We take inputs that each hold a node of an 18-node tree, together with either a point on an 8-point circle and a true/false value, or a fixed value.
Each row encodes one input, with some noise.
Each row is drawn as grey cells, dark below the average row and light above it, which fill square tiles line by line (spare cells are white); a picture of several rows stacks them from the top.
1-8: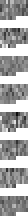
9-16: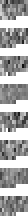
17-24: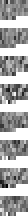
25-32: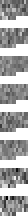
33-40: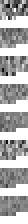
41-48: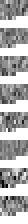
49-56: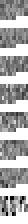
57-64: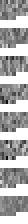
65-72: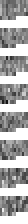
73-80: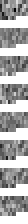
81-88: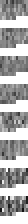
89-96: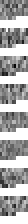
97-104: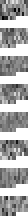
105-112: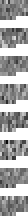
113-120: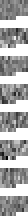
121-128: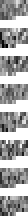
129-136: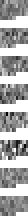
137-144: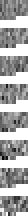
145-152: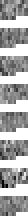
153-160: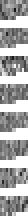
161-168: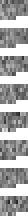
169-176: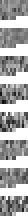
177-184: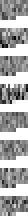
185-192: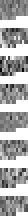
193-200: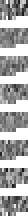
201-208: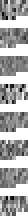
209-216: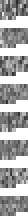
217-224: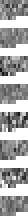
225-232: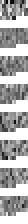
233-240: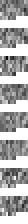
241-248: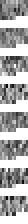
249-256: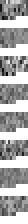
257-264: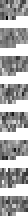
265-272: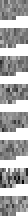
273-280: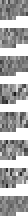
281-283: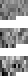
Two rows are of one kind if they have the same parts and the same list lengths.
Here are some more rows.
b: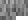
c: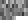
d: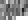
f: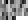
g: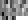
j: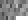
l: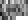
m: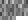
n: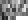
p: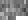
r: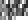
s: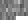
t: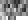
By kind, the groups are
b, d, f, p, t
c, g, j, l, m, n, r, s

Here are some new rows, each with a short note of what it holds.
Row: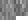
a node of an 18-node tree
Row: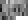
a node of an 18-node tree
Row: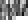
a node of an 18-node tree
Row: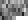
a point on an 8-point circle, a node of an 18-node tree and a true/false value
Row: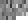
a point on an 8-point circle, a node of an 18-node tree and a true/false value
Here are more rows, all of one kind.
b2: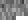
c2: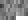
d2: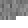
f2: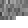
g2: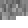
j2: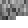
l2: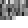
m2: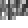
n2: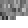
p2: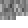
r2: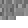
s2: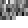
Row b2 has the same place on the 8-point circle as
f2, l2, n2 and s2.
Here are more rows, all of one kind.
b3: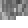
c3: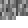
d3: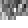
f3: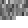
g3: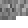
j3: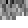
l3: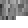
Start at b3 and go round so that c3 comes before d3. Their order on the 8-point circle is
b3, g3, l3, j3, f3, c3, d3.
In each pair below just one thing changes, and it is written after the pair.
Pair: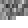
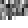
the node of the tree
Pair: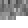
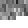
the place on the 8-point circle
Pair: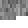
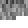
the node of the tree
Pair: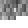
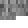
the node of the tree
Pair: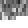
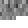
the node of the tree
